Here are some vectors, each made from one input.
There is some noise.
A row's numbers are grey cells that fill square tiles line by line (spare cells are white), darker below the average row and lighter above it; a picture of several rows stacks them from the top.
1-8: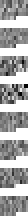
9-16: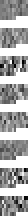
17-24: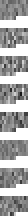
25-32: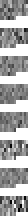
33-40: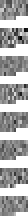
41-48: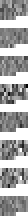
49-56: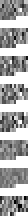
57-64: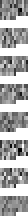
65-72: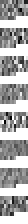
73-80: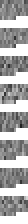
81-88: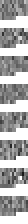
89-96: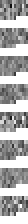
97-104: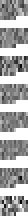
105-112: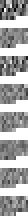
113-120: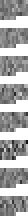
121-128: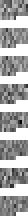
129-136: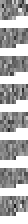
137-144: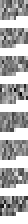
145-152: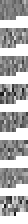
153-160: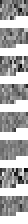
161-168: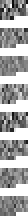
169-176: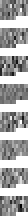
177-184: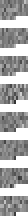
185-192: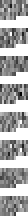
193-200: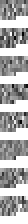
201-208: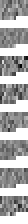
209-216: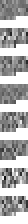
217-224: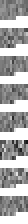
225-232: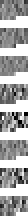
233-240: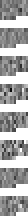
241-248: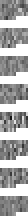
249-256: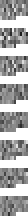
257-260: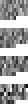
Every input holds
either a node of a 9-node tree, or a list of up to two points on a 15-point circle.
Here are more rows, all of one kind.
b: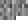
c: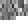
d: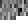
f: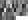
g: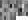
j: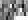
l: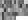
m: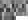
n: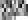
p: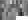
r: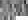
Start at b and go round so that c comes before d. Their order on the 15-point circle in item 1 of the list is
b, f, p, c, l, j, n, r, d, m, g.
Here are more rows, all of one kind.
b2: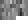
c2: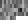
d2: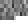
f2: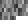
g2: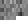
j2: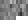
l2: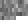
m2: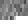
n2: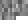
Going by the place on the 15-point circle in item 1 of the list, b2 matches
d2, g2 and l2.
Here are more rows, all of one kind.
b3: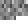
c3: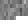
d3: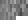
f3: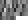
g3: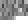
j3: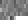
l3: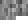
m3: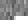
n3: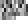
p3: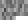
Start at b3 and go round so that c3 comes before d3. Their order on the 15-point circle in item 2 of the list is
b3, g3, n3, l3, p3, c3, m3, f3, j3, d3.
